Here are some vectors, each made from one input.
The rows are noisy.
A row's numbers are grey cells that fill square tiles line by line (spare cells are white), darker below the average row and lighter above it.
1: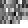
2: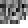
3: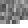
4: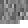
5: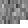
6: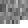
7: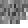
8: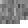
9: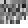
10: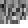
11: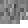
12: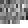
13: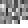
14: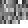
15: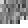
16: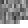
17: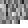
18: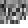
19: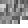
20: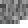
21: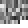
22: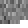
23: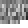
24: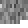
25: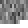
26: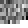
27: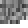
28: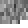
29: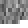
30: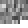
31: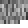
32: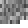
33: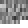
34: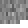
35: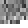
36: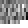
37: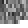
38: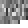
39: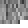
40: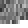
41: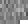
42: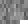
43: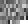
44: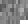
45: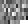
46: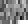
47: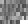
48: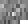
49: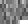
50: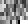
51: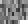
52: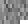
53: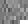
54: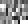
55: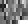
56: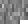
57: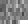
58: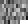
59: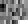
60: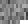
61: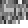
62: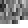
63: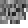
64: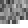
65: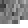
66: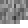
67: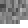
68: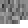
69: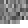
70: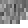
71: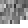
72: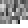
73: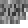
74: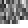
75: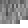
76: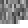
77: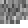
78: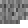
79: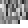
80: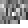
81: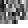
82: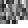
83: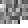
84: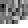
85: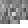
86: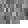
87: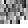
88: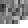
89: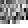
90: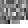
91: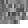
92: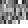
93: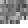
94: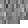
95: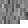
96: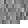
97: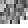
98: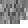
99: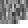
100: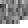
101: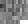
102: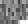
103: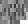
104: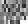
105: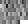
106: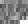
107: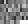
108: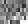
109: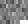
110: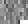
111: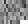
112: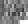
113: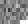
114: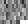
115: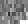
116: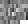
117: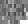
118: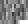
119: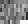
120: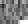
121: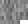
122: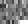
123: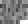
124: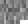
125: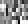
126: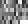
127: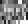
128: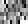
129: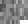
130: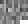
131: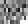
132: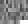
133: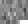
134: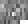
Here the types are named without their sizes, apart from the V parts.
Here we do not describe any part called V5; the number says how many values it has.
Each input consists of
a list of items, each a label and a value of V5.
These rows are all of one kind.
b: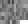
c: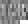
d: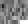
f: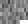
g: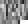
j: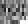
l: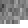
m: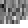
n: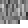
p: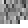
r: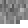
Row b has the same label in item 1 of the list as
f, j and n.
